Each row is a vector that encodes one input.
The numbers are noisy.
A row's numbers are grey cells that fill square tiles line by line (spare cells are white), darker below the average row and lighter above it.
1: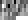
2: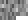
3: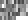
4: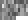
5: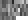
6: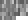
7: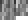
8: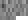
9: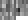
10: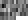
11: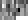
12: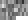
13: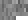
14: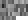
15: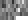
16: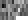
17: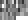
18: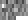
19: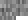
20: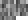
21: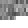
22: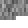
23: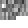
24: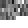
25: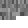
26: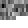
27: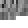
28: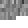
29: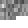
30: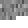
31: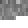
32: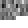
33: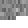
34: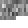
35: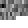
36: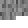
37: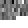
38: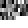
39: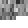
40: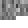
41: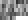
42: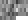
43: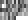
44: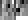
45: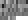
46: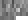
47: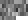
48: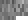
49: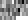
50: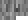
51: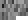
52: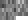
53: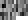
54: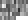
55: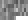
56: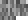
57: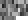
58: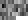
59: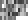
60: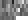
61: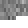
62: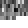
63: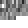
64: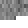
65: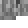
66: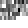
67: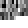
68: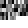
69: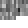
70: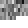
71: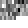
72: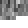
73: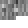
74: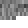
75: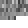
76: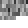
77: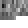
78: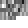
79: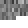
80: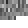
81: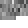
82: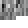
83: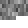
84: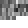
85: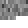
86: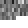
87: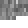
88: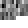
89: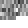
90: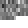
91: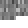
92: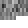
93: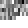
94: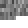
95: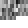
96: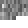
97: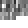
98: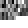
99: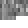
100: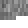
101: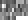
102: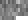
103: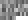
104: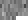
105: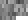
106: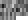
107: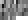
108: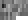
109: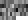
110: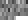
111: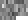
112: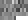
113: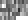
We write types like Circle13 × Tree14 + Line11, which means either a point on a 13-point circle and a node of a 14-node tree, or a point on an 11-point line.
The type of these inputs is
Label4 × (Label4 × Label4 + Line6).
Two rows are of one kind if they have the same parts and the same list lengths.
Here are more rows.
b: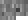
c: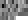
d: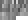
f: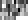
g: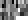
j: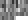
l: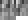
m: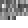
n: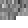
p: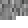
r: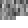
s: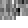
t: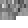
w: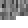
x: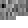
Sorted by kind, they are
b, f, g, j, n, r, t, w
c, d, l, m, p, s, x

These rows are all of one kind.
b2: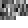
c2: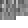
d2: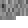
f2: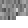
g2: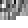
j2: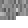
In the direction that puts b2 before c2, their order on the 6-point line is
f2, d2, b2, j2, g2, c2.
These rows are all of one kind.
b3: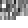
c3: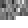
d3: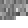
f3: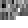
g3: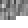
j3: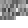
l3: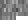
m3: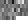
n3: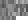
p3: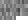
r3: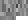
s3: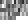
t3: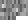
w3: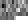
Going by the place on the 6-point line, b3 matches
c3, l3, r3 and s3.
